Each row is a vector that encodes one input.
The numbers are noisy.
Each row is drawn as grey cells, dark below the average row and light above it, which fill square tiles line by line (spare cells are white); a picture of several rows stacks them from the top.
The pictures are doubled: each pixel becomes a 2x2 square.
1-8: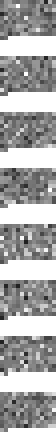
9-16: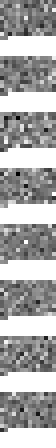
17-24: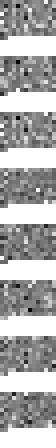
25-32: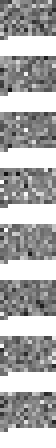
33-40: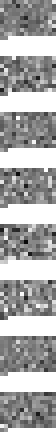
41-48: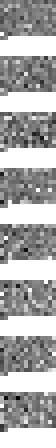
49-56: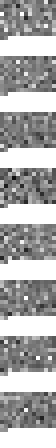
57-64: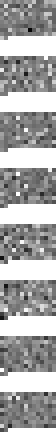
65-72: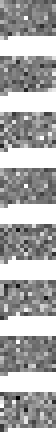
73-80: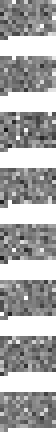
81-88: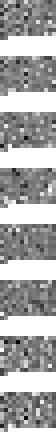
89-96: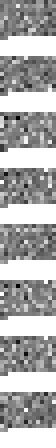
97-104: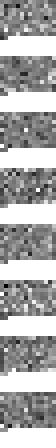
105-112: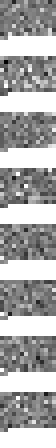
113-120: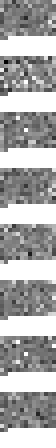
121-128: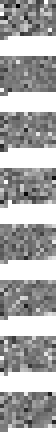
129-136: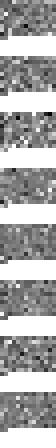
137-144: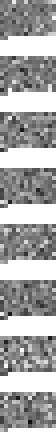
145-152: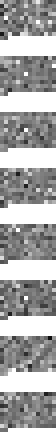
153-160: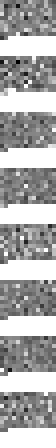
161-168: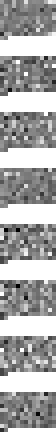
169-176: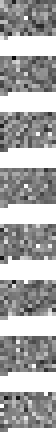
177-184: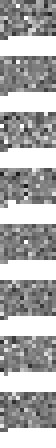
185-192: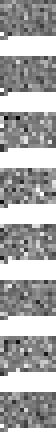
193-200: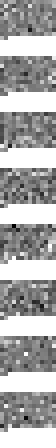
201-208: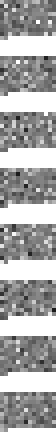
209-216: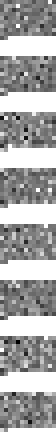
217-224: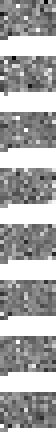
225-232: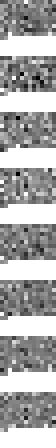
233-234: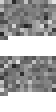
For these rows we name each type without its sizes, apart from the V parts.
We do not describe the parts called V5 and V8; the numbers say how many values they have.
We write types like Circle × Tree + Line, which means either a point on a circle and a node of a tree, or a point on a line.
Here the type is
(Bool × V8 + Label) × Line + V5.
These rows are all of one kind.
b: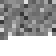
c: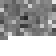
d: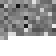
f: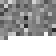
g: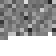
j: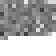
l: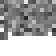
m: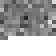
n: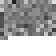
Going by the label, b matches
g and l.
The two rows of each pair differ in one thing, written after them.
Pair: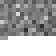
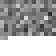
the true/false value
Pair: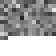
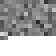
the true/false value
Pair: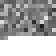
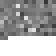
the value of V8
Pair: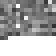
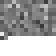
the place on the line
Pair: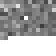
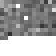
the true/false value
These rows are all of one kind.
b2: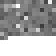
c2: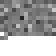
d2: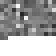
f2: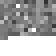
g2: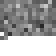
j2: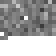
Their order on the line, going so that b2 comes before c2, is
f2, d2, b2, j2, g2, c2.
